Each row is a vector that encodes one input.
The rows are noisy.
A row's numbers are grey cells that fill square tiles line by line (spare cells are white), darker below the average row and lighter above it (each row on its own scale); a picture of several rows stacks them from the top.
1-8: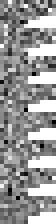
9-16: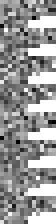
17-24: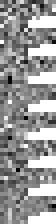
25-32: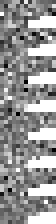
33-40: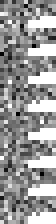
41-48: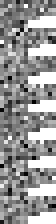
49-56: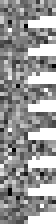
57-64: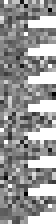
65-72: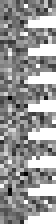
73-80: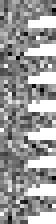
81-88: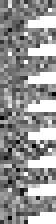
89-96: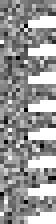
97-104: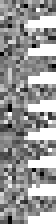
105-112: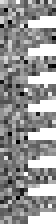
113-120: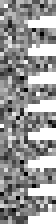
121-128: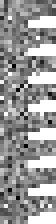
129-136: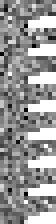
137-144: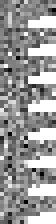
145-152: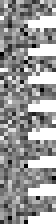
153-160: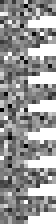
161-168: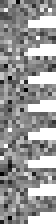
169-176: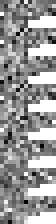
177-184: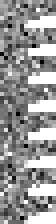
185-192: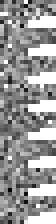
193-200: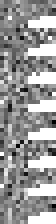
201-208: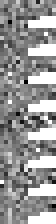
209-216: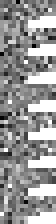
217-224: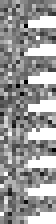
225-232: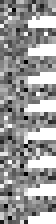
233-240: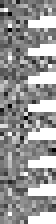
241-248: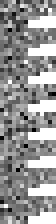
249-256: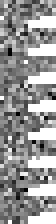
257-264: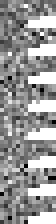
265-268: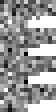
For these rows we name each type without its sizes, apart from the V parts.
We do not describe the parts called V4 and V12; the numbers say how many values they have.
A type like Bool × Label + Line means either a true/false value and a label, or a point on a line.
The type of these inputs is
Bool × Bool × Bool × Bool × Bool + (Line + V4) × V12.
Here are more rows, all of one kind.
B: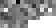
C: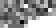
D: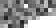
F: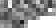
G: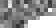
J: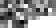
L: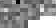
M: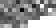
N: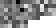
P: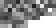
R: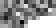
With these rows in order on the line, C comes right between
D and N.
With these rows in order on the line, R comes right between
D and J.
